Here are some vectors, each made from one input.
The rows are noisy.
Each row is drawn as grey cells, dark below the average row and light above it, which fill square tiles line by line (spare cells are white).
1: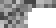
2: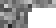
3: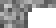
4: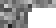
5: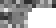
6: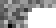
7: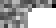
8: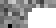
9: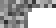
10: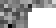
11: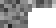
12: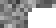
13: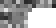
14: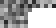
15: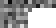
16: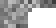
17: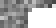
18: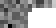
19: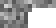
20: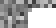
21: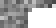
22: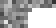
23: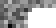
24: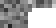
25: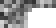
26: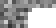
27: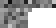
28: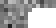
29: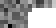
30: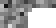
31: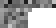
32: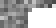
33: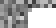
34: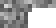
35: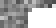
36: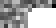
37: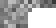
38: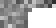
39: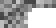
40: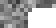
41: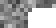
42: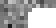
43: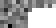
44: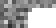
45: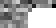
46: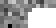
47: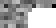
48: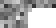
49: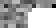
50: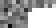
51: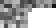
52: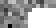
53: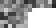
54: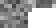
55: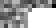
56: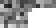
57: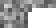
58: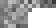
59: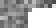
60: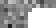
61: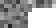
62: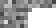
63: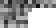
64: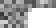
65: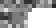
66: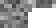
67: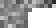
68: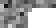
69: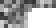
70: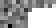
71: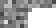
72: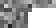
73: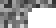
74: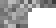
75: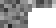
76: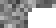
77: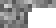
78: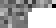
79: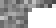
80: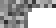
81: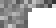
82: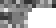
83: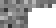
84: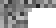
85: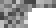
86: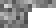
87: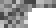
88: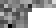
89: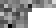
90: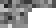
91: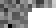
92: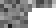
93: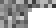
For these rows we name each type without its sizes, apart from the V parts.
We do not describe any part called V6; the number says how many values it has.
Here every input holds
a point on a line, together with either a point on a line, or a value of V6.
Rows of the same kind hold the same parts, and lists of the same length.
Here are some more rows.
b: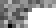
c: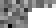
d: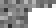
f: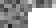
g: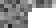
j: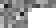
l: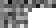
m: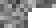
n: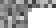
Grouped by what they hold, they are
b, c, d, f, g, m
j, l, n

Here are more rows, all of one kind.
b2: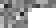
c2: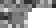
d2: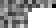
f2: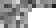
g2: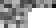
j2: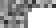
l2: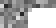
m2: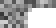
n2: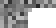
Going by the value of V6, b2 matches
l2, m2 and n2.
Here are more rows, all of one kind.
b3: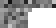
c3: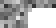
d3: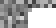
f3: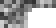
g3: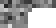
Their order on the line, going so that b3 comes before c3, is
d3, b3, g3, c3, f3.
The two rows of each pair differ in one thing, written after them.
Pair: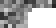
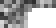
the value of V6
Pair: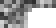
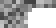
the value of V6
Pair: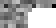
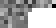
the place on the line
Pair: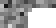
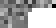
the place on the line
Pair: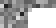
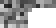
the value of V6
